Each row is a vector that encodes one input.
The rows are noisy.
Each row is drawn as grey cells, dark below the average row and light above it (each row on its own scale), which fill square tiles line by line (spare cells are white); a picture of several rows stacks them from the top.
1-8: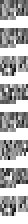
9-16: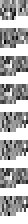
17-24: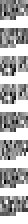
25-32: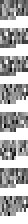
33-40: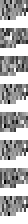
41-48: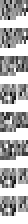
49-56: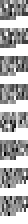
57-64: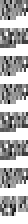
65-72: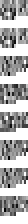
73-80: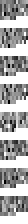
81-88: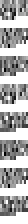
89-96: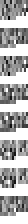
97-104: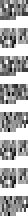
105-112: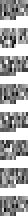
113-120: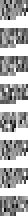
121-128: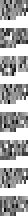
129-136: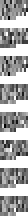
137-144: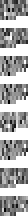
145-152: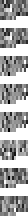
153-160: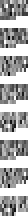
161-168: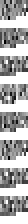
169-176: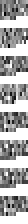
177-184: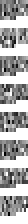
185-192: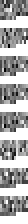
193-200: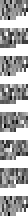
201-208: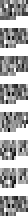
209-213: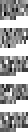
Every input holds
one of 7 labels.
